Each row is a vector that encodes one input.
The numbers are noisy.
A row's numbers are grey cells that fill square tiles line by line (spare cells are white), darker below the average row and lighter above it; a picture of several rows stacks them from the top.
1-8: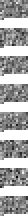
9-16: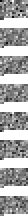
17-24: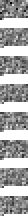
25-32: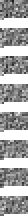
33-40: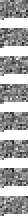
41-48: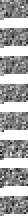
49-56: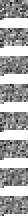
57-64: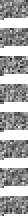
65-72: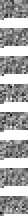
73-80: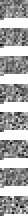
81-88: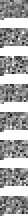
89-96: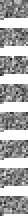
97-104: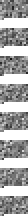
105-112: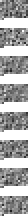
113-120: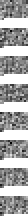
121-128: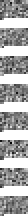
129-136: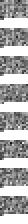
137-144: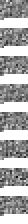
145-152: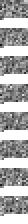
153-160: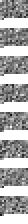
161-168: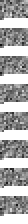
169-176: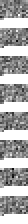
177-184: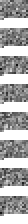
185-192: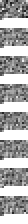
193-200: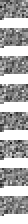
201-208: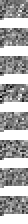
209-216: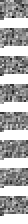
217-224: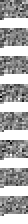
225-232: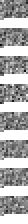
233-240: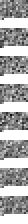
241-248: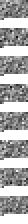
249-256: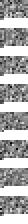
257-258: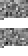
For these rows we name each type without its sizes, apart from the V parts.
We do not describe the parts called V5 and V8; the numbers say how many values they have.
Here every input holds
either a point on a line and a value of V8, or a node of a tree and a value of V5.
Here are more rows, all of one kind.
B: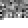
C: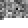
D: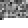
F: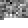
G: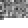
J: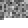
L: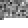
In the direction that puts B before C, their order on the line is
B, C, D, L, F, J, G.
